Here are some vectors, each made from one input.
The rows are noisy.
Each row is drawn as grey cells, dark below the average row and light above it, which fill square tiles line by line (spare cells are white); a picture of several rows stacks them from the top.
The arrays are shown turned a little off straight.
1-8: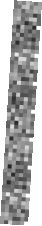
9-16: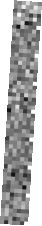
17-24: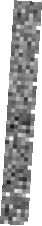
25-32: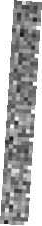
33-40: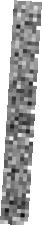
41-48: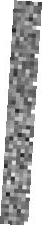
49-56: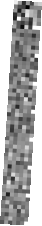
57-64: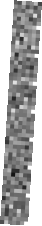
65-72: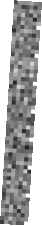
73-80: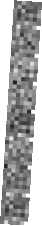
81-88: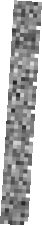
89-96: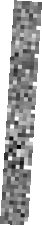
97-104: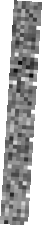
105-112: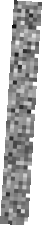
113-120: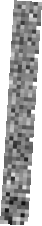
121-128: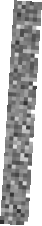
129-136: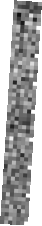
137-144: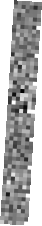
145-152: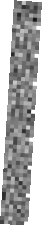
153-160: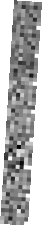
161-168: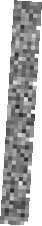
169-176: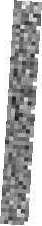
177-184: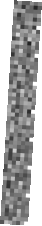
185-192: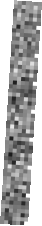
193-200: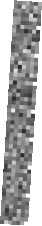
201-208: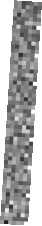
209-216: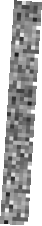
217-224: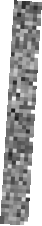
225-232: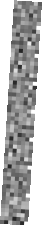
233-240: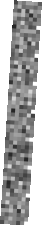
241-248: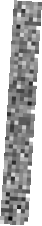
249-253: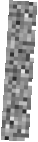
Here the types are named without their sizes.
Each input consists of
a list of points on a line.
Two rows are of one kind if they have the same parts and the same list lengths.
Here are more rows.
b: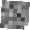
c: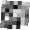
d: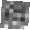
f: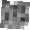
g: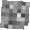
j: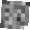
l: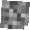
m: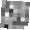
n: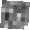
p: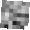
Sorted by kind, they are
b, d, f, j, l, n
c
g, m, p

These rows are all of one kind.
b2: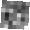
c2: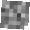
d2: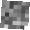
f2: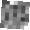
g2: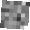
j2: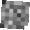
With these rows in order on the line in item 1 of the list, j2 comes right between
c2 and d2.
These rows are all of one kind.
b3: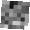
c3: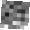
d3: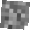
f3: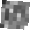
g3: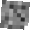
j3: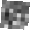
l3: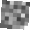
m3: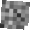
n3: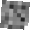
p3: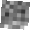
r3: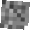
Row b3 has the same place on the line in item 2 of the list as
c3 and p3.
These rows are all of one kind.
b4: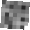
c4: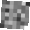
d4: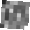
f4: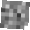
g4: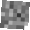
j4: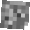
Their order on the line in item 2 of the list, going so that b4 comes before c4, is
b4, j4, d4, c4, f4, g4.
